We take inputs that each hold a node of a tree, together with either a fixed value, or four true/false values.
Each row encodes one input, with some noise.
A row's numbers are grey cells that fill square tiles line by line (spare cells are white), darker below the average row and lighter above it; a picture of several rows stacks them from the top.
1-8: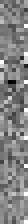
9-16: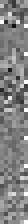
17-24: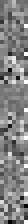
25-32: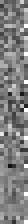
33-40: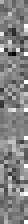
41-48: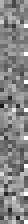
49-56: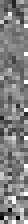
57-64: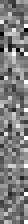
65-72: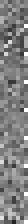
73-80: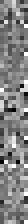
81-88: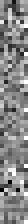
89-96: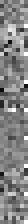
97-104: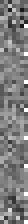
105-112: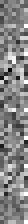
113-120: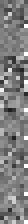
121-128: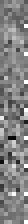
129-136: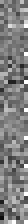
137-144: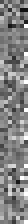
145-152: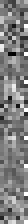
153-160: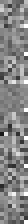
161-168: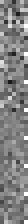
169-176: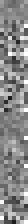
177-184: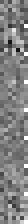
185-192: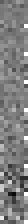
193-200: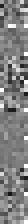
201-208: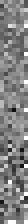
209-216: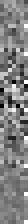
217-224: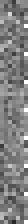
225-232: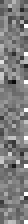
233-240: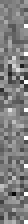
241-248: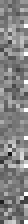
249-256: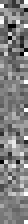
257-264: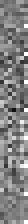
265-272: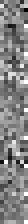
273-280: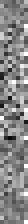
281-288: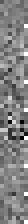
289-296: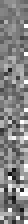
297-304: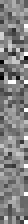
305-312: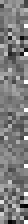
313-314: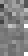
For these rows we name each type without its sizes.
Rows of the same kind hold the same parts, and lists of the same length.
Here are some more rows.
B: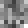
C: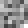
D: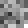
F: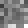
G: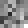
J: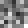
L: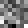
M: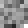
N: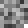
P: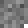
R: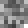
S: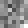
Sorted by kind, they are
B, G, M, S
C, D, F, J, L, N, P, R

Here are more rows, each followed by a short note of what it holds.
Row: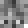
a node of a tree
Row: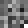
a node of a tree
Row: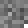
a node of a tree and four true/false values
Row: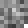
a node of a tree
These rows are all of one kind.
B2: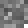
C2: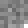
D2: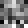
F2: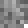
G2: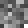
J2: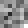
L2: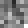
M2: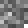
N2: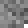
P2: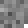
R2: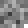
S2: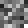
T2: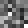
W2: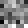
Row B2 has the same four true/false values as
D2, S2, T2 and W2.
